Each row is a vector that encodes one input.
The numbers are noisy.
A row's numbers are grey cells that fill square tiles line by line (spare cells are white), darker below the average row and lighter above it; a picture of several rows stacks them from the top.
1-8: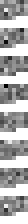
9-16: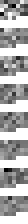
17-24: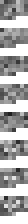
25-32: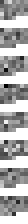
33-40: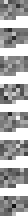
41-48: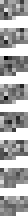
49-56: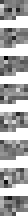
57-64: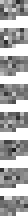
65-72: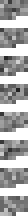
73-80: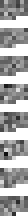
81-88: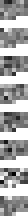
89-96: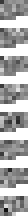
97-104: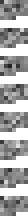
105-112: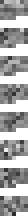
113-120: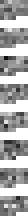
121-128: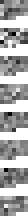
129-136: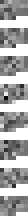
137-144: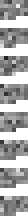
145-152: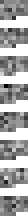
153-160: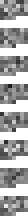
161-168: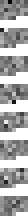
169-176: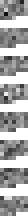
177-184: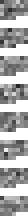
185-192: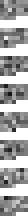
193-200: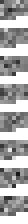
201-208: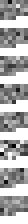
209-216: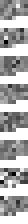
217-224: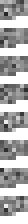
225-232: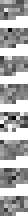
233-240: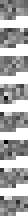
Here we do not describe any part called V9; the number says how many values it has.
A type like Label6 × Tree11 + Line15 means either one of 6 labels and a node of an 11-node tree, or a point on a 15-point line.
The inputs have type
List3(Bool × V9).
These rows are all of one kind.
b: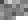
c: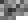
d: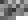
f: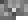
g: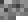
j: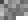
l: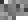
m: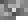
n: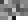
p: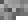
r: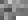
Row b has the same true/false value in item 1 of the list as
c, d, j and l.
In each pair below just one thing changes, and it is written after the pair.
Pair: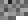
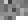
the true/false value in item 1 of the list
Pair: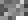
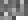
the value of V9 in item 1 of the list
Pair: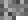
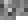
the true/false value in item 1 of the list
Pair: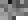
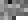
the value of V9 in item 1 of the list
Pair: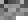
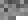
the value of V9 in item 1 of the list
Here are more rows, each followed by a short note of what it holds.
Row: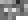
a list of one item
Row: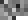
a list of two items
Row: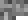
a list of three items
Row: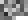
a list of one item
